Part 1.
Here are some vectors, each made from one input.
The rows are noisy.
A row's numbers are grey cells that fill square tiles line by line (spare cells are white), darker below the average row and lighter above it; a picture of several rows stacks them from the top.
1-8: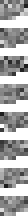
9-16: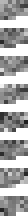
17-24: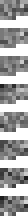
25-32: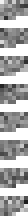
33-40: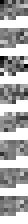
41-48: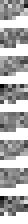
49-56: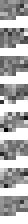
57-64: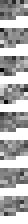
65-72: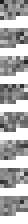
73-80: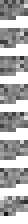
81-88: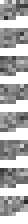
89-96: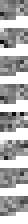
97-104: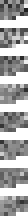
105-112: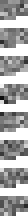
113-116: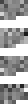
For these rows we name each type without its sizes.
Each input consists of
three true/false values.
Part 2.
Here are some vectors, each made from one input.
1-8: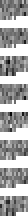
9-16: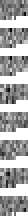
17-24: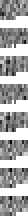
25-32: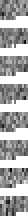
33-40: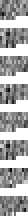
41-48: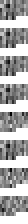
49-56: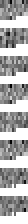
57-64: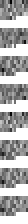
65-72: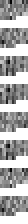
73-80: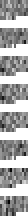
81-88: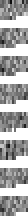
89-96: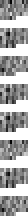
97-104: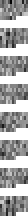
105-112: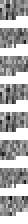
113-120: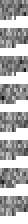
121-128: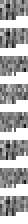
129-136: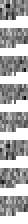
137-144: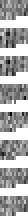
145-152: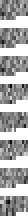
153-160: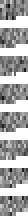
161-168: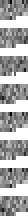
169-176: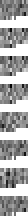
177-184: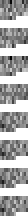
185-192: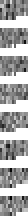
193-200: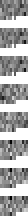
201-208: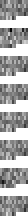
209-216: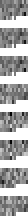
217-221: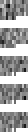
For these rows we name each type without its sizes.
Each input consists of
a label.
